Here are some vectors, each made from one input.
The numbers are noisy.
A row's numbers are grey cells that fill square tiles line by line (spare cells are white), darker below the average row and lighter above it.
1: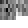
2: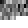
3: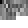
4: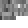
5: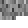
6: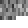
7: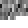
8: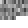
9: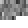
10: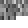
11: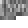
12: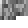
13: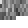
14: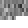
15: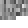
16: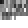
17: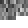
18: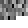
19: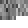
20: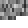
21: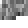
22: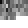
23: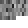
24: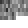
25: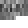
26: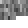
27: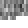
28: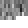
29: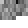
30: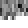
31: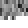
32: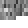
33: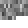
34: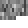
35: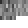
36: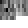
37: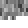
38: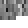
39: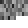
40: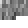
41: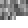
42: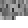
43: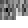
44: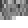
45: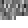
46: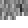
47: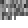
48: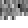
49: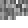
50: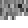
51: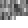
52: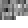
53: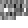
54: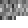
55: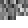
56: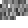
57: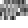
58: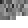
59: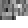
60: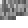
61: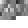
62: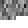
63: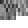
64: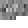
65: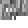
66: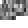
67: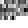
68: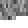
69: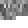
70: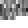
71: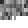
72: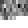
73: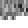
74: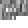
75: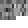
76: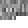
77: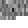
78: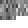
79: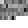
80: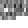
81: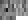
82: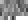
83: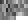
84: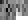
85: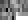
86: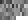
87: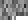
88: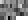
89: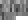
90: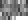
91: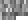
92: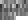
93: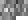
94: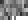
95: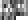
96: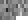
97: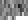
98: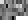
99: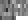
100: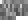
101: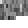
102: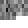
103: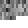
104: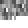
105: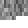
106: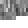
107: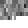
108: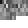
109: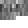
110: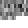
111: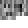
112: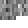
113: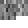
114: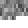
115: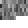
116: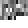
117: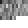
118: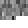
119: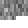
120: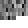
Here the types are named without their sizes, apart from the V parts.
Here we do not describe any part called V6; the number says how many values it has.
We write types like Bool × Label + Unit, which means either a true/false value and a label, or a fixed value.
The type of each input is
(Circle + Unit) × Line + V6.
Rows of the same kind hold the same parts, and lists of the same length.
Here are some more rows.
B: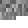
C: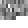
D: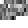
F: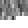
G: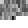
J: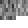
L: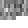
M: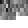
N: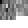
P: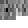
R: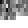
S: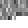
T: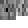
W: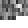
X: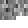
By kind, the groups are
B, C, D, S
F, G, L
J, M, N, P, R, T, W, X

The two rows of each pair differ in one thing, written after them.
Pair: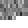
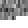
the place on the circle
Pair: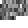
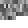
the place on the circle
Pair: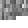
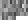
the place on the line
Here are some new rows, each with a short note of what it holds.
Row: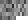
a value of V6
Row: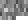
a point on a line
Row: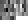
a value of V6
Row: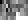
a value of V6
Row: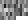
a point on a line
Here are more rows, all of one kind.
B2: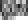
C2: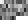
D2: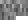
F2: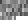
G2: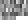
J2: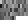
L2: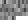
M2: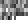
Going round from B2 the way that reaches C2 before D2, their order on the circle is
B2, M2, F2, G2, L2, C2, J2, D2.
